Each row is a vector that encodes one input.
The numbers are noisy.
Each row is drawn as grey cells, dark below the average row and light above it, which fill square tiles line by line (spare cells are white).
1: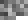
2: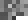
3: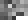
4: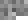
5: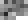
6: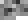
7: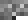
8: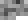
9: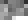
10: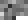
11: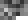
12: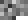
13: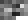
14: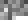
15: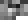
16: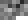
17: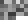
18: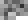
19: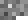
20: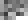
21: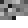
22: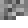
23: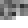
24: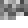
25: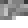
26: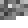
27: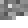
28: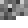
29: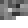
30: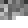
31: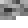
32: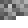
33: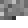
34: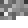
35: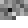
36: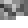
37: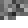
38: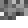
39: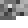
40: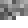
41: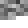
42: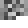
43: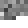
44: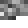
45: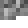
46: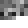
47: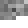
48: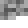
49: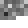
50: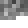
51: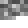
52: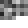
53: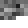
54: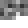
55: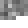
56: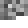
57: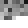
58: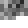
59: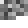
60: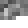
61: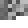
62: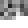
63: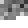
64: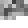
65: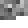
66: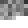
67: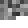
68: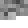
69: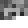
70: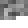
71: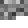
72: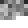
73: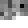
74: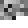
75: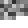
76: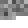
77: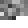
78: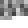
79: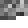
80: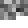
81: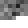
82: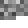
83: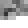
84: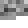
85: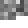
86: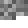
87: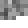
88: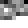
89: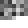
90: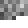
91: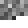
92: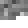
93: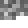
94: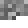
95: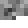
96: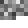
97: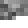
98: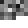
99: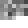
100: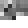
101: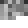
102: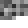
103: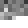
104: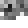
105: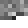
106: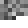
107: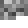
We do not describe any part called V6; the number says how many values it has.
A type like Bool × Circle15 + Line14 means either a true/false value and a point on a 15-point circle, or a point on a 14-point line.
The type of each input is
Line5 × (Line5 + V6).
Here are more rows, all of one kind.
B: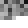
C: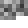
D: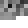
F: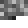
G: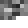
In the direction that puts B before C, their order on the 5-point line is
B, F, C, G, D.
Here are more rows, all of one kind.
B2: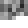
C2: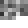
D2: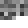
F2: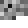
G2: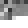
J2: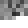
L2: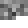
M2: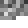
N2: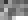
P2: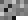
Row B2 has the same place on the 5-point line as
C2, F2 and M2.
